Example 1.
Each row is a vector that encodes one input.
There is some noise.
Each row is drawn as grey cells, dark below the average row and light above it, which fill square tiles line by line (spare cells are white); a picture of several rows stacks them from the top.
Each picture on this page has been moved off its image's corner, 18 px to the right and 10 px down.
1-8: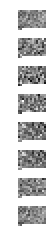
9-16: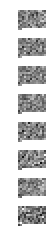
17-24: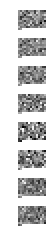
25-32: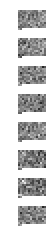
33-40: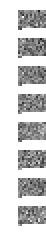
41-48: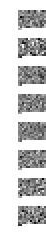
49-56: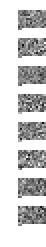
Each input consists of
a point on a 5-point line.
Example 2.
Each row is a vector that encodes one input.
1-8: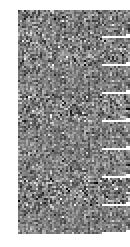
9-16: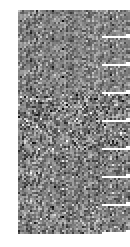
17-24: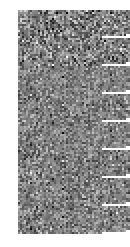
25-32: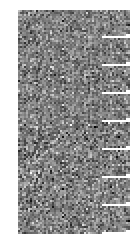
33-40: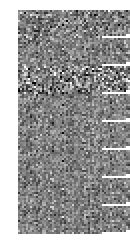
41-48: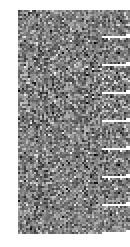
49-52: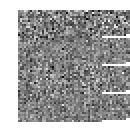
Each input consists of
one of 5 labels.
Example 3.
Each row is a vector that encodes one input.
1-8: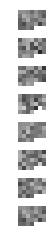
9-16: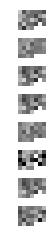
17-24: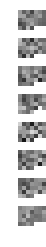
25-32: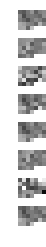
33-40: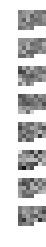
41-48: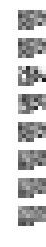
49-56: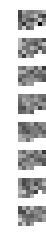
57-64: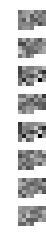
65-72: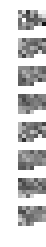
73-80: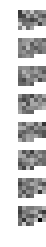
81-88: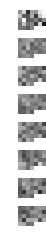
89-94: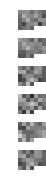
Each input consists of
either a fixed value, or three true/false values.
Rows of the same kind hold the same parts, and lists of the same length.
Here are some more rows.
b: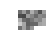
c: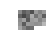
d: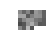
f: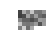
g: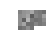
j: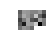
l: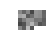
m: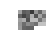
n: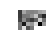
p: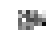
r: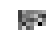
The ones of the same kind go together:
b, c, d, f, g, j, l, m, n, r
p

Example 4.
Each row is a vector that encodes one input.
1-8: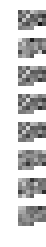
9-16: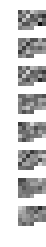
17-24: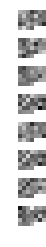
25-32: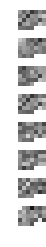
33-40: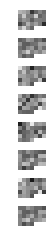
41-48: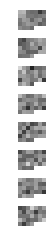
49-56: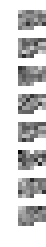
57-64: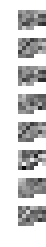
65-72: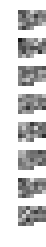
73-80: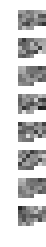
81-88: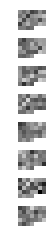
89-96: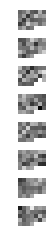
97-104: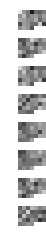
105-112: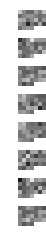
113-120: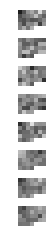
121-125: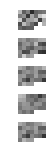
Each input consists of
three true/false values.
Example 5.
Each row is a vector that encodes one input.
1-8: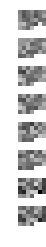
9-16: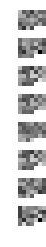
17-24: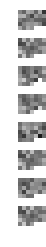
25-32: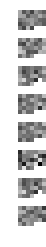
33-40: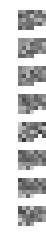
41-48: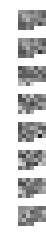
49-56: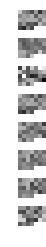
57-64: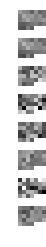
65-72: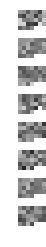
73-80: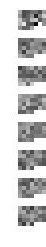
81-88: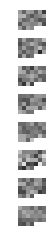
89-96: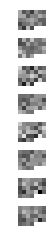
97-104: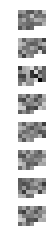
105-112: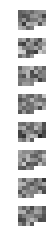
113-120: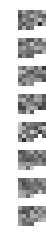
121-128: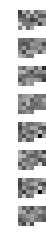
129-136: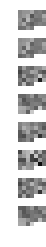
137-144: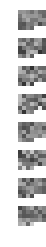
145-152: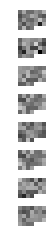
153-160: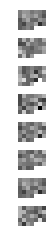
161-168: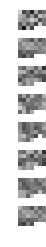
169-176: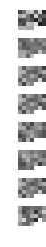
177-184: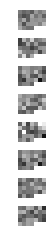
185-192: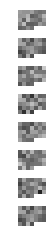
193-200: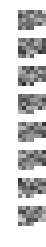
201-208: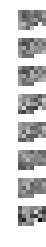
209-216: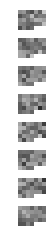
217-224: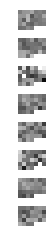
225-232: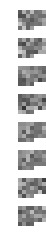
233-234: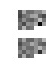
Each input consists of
either a fixed value, or three true/false values.
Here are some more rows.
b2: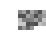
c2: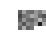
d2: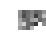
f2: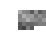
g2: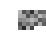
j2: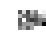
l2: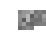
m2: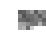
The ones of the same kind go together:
b2, c2, d2, f2, g2, l2, m2
j2

